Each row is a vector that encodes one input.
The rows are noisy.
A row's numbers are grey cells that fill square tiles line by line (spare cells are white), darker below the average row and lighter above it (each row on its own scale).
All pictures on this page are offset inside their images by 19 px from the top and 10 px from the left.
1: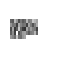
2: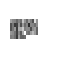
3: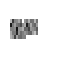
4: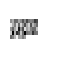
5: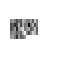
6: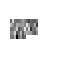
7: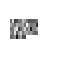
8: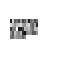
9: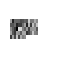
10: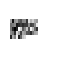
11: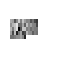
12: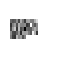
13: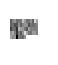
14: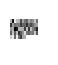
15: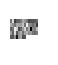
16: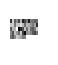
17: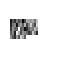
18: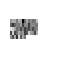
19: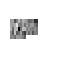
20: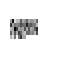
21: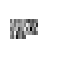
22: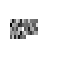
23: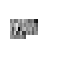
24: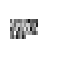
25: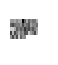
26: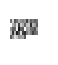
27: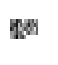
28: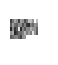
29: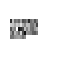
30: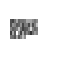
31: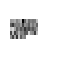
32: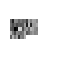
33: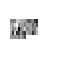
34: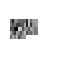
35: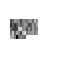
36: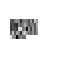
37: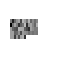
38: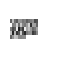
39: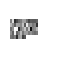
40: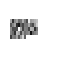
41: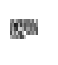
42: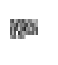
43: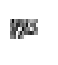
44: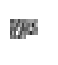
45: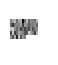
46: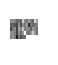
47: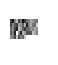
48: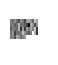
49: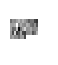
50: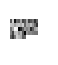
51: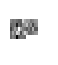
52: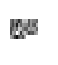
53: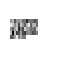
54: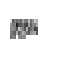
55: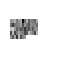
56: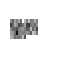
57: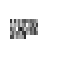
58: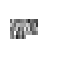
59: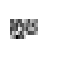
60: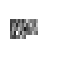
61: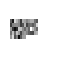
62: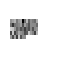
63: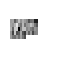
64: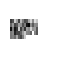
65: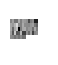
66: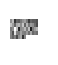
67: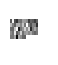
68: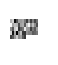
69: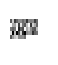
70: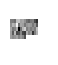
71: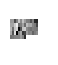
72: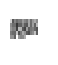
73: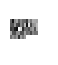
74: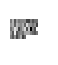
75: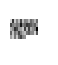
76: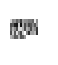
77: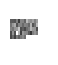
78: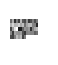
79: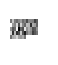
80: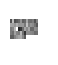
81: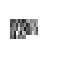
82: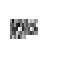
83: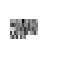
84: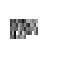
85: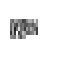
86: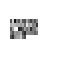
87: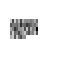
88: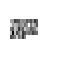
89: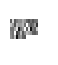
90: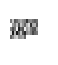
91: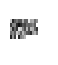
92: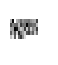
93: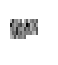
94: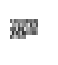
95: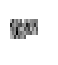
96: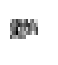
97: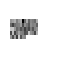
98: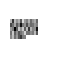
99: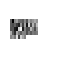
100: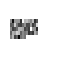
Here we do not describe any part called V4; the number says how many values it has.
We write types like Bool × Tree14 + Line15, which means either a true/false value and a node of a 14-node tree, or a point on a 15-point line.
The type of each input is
List2(Bool × V4).
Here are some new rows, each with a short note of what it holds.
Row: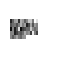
a list of two items
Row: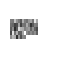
a list of two items
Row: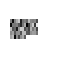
a list of two items
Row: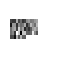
a list of two items
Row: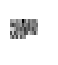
the empty list
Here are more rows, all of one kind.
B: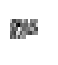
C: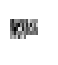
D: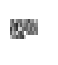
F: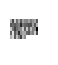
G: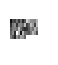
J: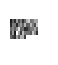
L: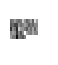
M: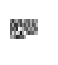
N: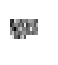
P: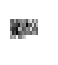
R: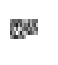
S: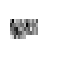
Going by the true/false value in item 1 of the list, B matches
F, G, J and R.
